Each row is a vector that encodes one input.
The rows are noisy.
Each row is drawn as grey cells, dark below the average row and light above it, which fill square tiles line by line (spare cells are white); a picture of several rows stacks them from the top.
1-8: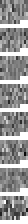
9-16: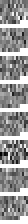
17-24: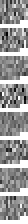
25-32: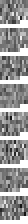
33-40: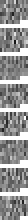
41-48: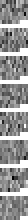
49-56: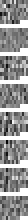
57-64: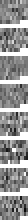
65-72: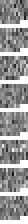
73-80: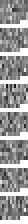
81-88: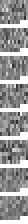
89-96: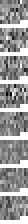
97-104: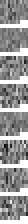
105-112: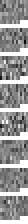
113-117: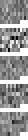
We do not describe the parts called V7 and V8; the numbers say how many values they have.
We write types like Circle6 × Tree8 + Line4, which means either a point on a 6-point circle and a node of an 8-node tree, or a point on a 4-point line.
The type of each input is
Bool × (Circle6 + V8) + V7.
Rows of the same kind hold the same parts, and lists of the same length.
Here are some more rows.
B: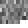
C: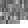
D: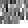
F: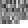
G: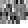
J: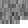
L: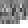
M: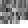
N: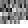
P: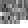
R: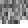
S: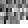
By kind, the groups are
B, F
C, J, L, M, N, P
D, G, R, S

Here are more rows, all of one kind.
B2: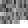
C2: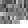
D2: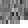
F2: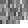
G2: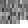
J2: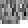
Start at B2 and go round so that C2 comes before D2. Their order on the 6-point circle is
B2, C2, D2, F2, J2, G2.
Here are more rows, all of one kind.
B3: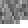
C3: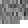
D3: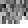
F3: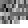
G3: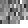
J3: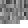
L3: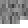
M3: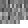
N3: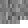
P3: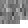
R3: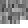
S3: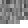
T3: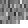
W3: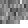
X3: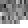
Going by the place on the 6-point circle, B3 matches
C3, D3, F3 and L3.
